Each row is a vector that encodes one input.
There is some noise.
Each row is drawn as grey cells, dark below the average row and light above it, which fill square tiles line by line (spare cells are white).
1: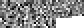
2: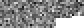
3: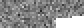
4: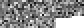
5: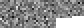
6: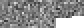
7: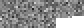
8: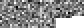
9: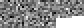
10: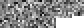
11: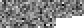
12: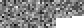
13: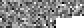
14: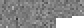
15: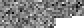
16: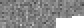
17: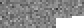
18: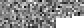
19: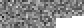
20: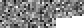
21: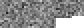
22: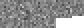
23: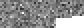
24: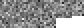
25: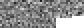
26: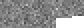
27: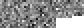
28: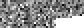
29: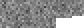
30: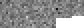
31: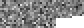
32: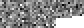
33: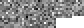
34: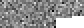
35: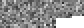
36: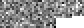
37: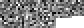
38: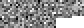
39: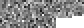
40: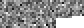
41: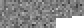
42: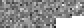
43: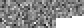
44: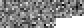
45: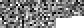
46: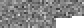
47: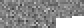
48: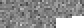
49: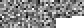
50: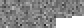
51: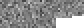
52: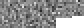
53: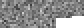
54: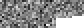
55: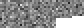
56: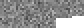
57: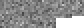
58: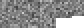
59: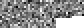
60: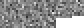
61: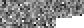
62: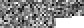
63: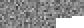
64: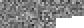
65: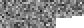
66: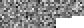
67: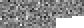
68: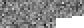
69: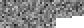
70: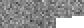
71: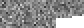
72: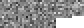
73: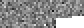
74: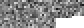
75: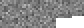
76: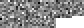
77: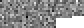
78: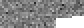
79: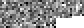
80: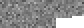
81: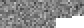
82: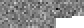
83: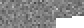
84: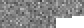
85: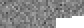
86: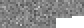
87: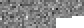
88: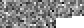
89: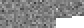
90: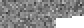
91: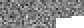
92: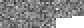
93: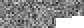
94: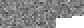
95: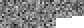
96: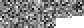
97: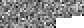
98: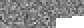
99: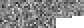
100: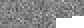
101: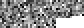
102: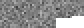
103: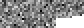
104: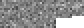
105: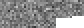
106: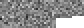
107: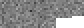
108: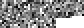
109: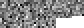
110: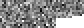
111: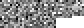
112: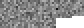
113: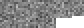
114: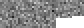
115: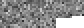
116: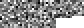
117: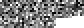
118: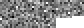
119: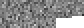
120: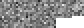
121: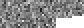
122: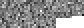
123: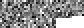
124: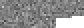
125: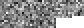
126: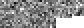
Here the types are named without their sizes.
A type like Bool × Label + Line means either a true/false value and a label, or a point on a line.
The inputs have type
Bool × Bool × Bool × Bool × Circle + Label.
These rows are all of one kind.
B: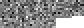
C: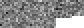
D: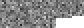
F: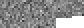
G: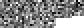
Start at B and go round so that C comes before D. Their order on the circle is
B, C, D, G, F.
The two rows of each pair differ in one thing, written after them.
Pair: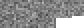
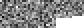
one of the four true/false values
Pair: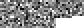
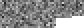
the place on the circle
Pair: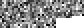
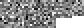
the place on the circle
